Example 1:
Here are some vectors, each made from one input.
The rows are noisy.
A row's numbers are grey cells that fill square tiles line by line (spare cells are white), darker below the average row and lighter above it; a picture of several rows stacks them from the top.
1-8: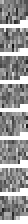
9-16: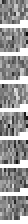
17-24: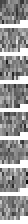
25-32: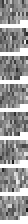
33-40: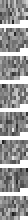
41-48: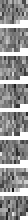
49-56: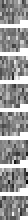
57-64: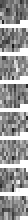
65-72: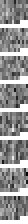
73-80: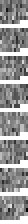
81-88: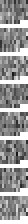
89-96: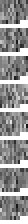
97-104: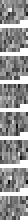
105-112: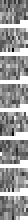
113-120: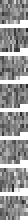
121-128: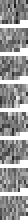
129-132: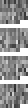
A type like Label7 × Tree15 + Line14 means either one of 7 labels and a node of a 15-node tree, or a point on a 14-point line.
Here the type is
(Line6 + Line12) × Line7.
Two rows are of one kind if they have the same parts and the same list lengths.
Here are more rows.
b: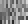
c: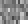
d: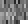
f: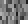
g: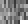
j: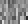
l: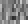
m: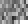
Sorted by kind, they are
b, f
c, d, g, j, l, m

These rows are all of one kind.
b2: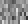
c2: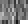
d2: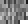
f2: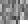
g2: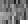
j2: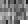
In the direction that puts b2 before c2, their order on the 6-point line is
b2, d2, j2, g2, f2, c2.
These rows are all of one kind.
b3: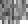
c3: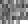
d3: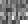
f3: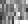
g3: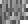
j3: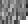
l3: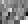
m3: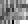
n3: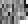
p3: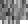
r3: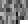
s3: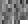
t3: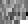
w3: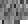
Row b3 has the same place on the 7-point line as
c3, f3, m3 and p3.
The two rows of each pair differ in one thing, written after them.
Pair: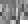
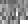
the place on the 6-point line
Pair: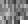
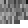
the place on the 7-point line
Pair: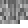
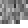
the place on the 6-point line
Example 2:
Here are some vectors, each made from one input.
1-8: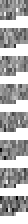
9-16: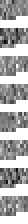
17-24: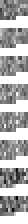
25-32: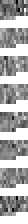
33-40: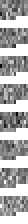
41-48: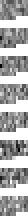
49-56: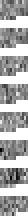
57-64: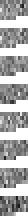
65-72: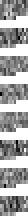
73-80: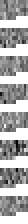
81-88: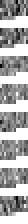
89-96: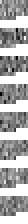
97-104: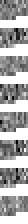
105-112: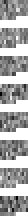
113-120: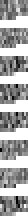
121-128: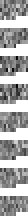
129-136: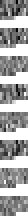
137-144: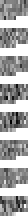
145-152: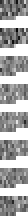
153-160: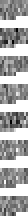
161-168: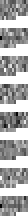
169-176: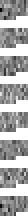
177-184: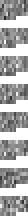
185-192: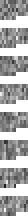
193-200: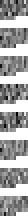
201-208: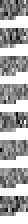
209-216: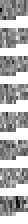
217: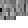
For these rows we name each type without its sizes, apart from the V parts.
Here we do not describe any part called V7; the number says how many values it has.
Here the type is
Bool × Tree + V7.
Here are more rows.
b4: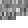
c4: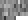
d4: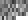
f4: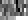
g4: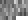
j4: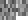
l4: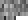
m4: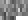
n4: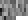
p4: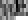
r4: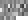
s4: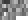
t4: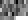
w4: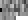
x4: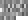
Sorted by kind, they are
b4, c4, d4, g4, j4, l4, m4, n4, r4, s4, w4, x4
f4, p4, t4

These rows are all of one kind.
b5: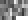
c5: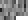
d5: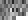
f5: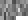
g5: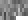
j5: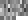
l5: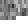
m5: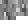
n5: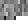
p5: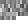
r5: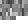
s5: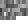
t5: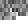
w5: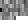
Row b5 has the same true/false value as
d5, r5 and t5.
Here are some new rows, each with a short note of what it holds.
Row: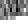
a value of V7
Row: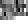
a value of V7
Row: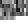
a value of V7
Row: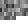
a node of a tree and a true/false value
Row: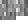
a node of a tree and a true/false value
